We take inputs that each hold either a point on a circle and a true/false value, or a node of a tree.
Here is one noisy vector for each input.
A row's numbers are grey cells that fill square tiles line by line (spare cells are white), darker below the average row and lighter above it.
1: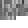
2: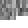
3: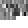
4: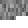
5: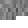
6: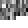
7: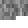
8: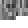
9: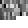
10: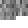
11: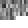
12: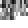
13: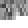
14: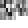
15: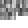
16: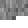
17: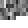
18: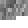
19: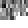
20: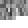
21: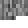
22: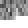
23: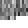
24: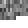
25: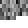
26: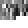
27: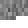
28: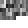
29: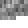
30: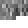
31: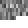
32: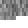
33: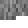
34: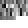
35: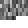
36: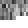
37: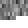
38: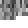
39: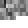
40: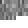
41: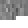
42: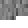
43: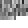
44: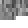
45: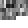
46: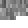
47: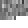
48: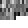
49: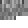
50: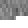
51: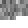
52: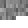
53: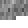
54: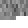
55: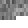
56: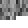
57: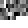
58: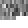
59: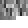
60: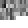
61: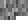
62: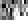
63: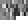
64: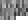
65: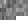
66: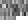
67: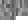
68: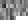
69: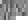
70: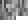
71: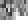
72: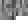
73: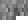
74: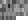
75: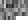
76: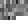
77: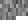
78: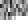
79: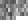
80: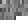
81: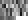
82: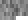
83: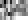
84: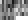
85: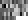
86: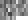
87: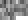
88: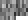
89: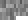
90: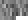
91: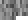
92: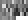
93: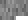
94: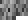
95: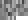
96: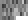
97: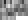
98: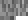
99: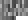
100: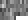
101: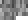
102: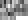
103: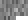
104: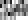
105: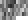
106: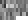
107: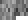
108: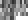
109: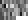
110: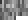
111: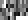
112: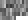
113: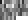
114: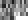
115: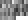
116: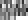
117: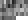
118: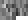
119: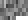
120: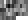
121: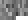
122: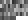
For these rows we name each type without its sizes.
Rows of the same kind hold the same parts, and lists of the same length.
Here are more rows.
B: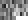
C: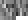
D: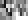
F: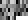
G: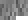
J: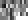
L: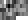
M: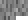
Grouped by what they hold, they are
B, D, F, G, L, M
C, J

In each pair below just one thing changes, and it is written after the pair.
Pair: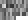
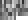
the place on the circle
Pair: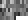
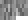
the true/false value
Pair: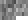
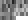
the place on the circle
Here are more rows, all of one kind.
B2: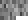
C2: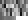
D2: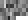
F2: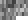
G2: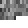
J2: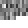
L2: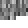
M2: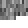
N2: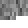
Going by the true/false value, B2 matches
F2, G2 and M2.
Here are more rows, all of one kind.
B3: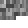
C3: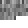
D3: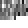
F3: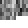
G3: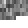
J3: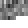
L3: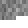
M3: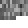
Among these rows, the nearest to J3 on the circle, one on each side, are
C3 and G3.
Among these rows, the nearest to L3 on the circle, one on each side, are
F3 and G3.
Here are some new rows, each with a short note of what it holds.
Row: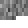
a node of a tree
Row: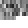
a node of a tree
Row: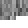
a point on a circle and a true/false value
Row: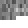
a point on a circle and a true/false value
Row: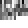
a point on a circle and a true/false value
